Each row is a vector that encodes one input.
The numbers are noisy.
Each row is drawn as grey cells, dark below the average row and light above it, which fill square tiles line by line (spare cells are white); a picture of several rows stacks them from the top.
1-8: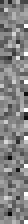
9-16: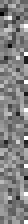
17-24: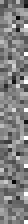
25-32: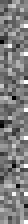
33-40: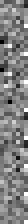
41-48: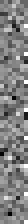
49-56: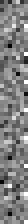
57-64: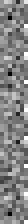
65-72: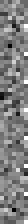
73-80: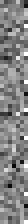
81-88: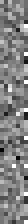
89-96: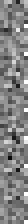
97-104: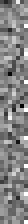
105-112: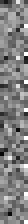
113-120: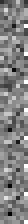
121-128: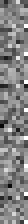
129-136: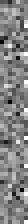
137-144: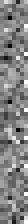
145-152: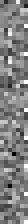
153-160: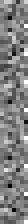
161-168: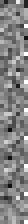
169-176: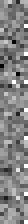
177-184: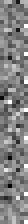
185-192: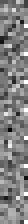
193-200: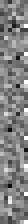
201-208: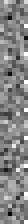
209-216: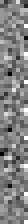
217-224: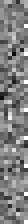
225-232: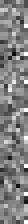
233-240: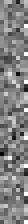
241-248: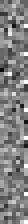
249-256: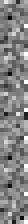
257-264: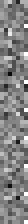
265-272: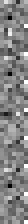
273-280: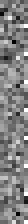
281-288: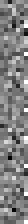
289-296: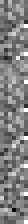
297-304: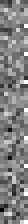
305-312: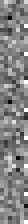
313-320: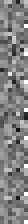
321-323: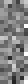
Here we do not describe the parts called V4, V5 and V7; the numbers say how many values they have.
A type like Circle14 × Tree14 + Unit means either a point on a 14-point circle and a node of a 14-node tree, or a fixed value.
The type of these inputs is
Bool × Label9 + (Line10 + V7) × V5 + V4.
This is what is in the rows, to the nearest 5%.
About 35% of them hold one of 9 labels and a true/false value. About 15% of them hold a value of V4. The rest hold a value of V5, together with either a point on a 10-point line, or a value of V7.
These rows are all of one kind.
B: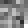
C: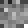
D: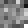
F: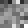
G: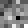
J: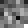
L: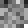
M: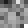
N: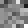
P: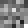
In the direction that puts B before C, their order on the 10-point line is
J, P, D, N, L, B, M, G, F, C.
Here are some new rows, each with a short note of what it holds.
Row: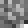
a value of V4
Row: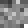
a point on a 10-point line and a value of V5
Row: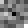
a value of V4
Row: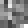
a value of V4
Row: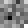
one of 9 labels and a true/false value
